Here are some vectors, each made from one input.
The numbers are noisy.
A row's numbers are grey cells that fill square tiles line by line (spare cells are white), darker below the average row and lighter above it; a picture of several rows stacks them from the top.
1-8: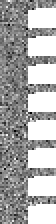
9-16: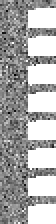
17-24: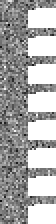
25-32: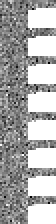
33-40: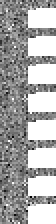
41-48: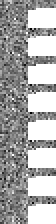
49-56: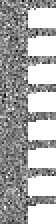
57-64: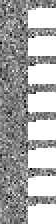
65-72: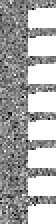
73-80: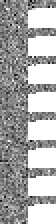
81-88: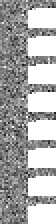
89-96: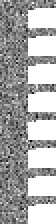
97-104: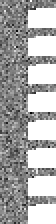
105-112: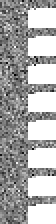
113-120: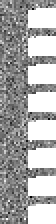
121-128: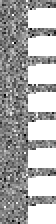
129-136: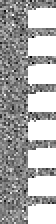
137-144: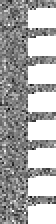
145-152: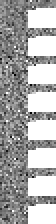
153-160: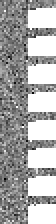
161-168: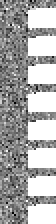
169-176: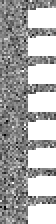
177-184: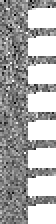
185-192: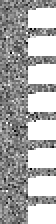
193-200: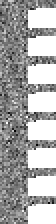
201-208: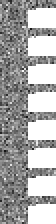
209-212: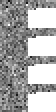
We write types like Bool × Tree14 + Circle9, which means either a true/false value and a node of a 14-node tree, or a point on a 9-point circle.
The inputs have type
(Circle10 + Line5) × (Label8 + Line7).
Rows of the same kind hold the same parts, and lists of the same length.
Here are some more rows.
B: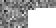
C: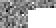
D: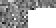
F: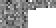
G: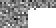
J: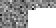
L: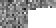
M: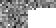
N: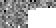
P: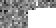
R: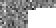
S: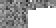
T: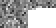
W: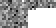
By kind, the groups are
B, C, D, J, P
F, L, R, S
G, N, T
M, W

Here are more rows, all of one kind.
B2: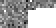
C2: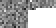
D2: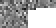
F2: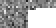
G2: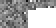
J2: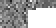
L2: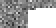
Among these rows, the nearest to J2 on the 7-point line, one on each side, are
D2 and G2.
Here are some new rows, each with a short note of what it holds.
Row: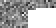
a point on a 10-point circle and one of 8 labels
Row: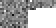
a point on a 10-point circle and a point on a 7-point line
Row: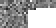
a point on a 10-point circle and a point on a 7-point line
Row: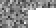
one of 8 labels and a point on a 5-point line
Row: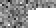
a point on a 5-point line and a point on a 7-point line
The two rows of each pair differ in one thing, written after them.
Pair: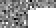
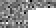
the place on the 5-point line
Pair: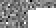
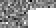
the place on the 5-point line
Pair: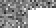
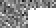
the label
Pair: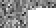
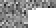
the label
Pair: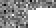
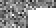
the place on the 5-point line
